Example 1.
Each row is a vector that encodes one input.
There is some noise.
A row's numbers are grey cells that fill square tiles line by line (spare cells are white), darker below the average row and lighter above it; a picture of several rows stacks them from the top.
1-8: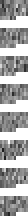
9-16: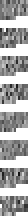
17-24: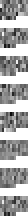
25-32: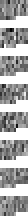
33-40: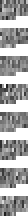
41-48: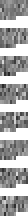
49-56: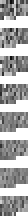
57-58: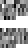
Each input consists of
a node of a 9-node tree.
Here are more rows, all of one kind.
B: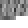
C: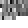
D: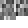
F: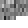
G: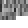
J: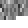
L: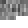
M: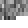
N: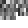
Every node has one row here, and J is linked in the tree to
B, D, F and L.
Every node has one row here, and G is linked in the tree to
B.
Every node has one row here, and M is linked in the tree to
F.
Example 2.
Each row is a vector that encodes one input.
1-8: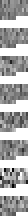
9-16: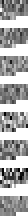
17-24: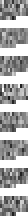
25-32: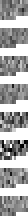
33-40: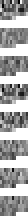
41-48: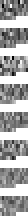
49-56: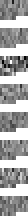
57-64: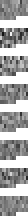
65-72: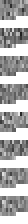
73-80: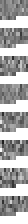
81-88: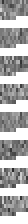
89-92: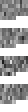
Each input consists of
a point on a 12-point line.
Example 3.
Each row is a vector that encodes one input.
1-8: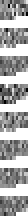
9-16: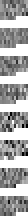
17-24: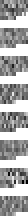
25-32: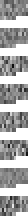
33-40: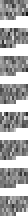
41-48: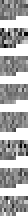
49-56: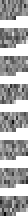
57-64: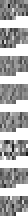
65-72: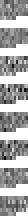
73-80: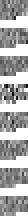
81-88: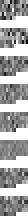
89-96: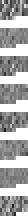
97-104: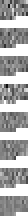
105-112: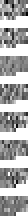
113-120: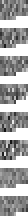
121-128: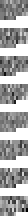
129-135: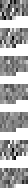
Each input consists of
a node of a 7-node tree.
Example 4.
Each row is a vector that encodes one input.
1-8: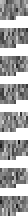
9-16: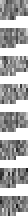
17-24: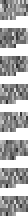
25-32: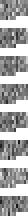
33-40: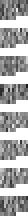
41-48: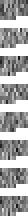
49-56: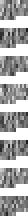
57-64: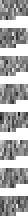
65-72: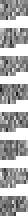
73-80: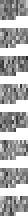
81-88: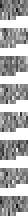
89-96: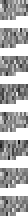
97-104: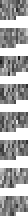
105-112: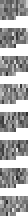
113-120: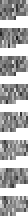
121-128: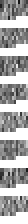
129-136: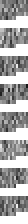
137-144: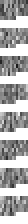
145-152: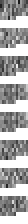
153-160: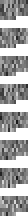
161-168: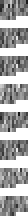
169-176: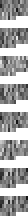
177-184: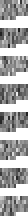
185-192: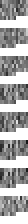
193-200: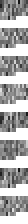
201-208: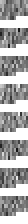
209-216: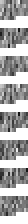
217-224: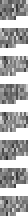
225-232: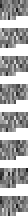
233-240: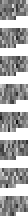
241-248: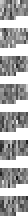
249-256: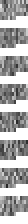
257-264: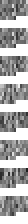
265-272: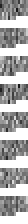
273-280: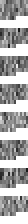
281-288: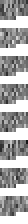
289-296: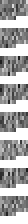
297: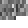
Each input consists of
a point on a 15-point circle.
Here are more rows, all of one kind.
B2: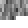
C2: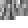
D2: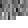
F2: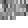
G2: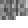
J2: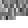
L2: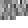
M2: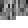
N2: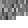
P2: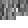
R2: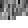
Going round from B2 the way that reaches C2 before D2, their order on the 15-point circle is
B2, C2, L2, F2, J2, N2, P2, M2, R2, D2, G2.
